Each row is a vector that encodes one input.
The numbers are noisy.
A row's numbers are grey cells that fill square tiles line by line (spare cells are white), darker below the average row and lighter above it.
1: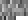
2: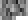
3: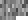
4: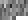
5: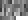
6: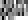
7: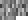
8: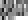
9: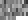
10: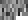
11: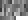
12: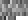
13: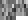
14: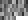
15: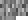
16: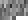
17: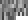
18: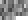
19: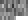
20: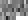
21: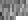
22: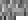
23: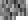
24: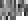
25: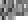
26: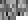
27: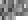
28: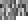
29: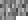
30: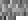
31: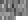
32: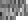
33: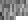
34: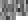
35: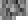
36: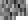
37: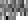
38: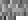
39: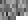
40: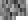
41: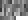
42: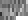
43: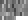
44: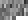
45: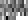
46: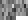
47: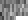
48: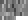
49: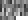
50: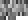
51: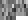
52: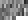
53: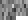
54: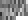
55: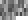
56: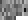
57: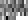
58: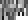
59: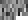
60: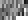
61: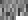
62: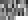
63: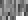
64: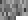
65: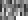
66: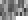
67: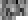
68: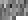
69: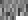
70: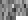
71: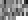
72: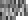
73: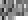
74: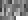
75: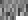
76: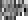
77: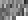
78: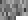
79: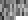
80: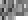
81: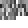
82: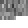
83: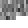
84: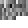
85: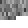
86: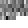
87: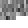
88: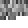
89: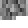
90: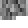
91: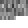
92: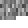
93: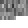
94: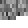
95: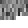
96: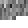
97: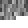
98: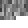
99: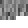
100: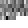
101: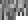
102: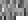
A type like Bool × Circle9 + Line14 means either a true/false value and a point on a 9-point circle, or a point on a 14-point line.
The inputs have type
Label12.
